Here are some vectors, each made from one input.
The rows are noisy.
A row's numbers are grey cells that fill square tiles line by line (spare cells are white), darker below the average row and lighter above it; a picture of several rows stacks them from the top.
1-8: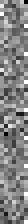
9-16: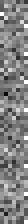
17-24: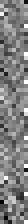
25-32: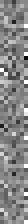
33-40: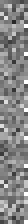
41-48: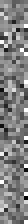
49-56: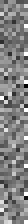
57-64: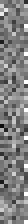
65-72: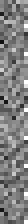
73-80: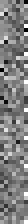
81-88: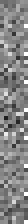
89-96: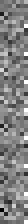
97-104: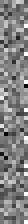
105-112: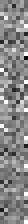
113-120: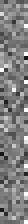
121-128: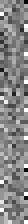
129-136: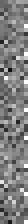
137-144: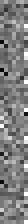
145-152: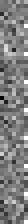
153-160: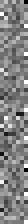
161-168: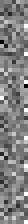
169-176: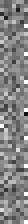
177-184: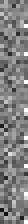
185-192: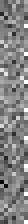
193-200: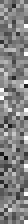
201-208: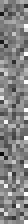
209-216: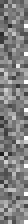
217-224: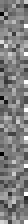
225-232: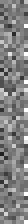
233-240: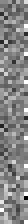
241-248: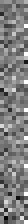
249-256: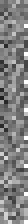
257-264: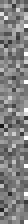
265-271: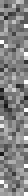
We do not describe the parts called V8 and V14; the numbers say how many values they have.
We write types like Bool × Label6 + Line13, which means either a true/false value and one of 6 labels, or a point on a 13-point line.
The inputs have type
Bool × (Label7 + V8 × V14).
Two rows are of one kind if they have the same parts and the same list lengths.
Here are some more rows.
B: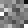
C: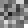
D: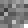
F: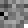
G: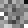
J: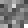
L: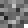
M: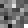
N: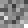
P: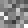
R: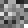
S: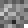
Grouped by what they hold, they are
B, C, G, J, L, M
D, F, N, P, R, S

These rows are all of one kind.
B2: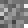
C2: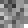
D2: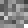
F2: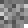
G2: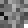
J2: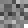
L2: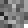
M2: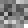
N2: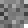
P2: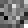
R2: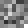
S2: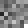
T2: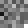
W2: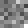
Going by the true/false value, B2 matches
C2, D2, F2 and R2.
